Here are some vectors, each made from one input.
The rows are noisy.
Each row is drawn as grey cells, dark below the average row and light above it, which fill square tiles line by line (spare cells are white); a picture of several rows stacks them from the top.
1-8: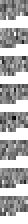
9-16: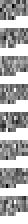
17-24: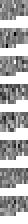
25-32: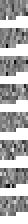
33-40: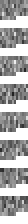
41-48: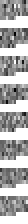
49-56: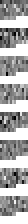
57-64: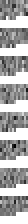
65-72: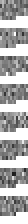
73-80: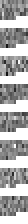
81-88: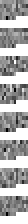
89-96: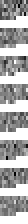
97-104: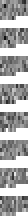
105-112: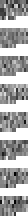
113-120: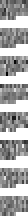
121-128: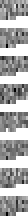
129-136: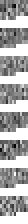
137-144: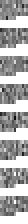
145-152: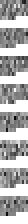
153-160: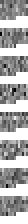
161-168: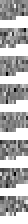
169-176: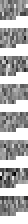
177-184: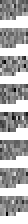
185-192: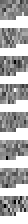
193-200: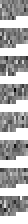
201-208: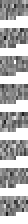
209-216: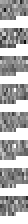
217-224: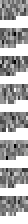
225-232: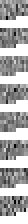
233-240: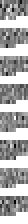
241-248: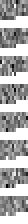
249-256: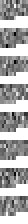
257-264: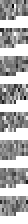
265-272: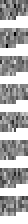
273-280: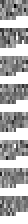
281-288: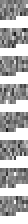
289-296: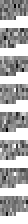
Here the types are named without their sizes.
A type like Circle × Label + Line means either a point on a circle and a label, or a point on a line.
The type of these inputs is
(Bool × Bool × Bool + Unit) × Tree × (Tree + Unit).
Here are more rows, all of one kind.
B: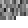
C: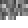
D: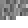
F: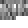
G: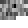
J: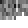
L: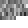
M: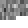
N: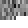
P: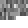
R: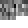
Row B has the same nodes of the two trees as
D, M and P.
